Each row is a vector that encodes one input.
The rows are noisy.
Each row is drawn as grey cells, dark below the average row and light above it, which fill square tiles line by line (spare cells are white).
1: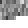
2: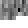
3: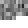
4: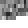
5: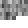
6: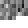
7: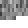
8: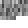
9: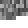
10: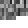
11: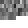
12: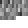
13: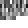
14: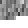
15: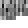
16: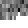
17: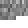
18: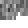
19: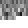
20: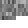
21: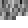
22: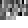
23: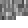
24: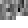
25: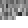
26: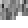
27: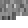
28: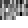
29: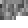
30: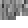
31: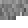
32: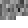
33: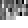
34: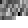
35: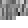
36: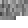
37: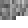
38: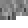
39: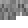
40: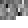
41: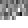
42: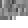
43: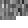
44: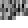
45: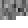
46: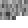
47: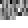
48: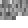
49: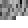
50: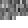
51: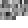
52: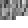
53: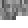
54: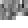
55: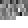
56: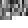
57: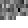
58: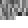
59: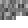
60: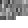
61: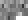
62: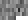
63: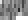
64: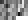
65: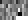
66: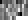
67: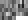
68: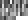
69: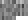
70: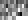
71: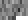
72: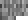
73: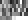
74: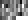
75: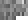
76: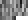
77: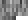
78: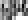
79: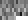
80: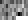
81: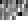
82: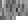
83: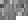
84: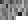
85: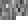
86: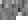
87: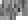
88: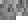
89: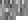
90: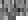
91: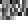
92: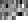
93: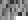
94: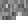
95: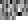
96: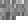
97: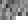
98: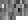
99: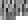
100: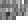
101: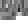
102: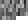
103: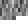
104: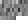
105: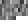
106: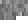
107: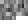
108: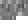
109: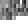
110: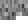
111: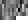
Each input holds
one of 9 labels, a point on a 7-point line and a point on a 9-point line.
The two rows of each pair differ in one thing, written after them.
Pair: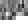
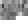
the place on the 7-point line
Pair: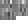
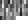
the place on the 9-point line
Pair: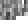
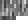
the label
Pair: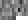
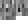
the place on the 7-point line
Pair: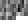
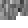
the place on the 7-point line
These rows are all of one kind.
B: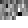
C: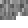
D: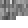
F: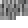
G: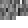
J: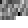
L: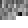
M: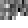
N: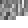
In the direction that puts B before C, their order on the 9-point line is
B, L, J, N, D, C, F, M, G.
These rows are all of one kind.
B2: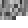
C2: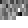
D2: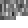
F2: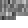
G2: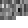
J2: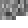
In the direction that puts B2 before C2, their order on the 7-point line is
B2, J2, C2, F2, G2, D2.
